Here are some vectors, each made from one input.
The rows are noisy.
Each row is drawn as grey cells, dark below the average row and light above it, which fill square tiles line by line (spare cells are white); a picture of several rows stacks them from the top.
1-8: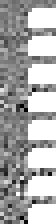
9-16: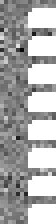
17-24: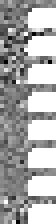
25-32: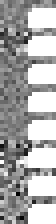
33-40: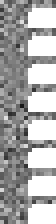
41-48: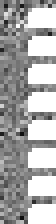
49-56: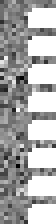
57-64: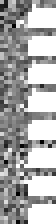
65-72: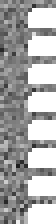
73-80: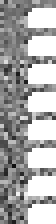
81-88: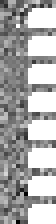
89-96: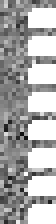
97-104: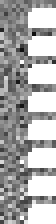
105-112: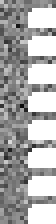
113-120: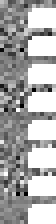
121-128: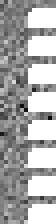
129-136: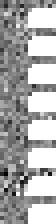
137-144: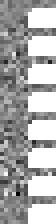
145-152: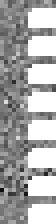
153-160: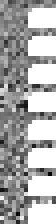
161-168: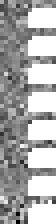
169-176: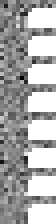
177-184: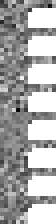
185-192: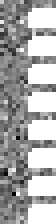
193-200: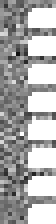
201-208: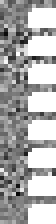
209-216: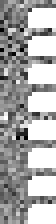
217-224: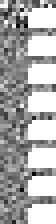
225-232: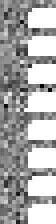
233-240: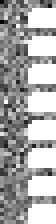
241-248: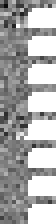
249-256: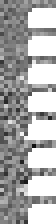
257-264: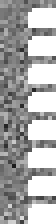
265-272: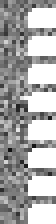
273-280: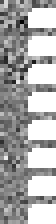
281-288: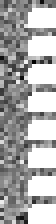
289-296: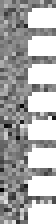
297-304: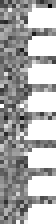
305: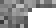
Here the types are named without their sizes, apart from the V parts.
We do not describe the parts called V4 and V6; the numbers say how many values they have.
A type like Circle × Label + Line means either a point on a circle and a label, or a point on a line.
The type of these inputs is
(Bool × Bool × Bool × Bool × Line + V4) × V6.
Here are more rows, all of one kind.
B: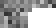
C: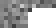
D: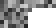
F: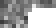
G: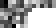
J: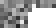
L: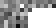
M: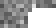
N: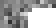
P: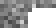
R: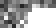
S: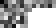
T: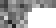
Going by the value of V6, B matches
D, F and M.
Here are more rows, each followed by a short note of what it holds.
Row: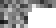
a value of V4 and a value of V6
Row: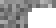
a point on a line, four true/false values and a value of V6
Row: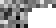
a point on a line, four true/false values and a value of V6
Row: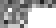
a point on a line, four true/false values and a value of V6
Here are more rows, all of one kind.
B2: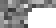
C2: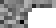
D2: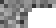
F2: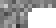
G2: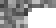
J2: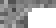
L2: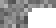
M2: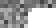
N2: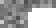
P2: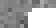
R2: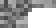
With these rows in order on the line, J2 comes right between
C2 and L2.
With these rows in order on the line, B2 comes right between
L2 and P2.
